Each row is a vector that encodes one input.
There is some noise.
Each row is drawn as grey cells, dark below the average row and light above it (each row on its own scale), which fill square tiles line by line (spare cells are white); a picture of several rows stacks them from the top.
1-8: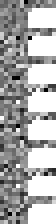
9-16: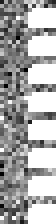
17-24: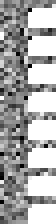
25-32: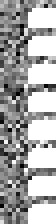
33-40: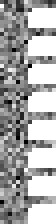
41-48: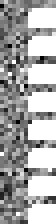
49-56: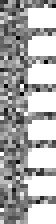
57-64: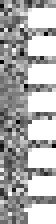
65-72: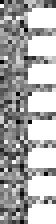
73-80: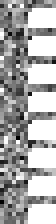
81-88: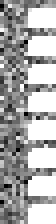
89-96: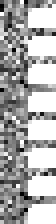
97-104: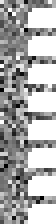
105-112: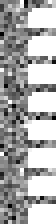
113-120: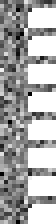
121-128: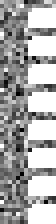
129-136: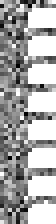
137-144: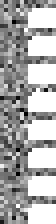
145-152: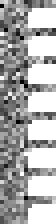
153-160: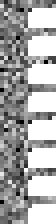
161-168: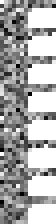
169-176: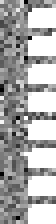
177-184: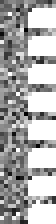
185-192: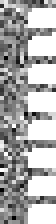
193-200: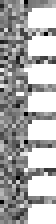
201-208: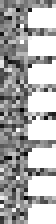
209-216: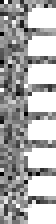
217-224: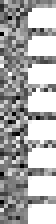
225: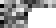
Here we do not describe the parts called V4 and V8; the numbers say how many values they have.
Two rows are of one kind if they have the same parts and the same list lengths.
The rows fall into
3 kinds.
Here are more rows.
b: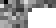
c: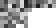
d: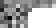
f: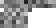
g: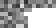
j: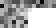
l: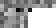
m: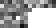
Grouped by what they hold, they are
b, d, l
c, f, g, j
m

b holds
a point on a 6-point circle and a true/false value.
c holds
a point on a 6-point circle, a true/false value, a value of V4 and a value of V8.
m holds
a point on a 7-point line.
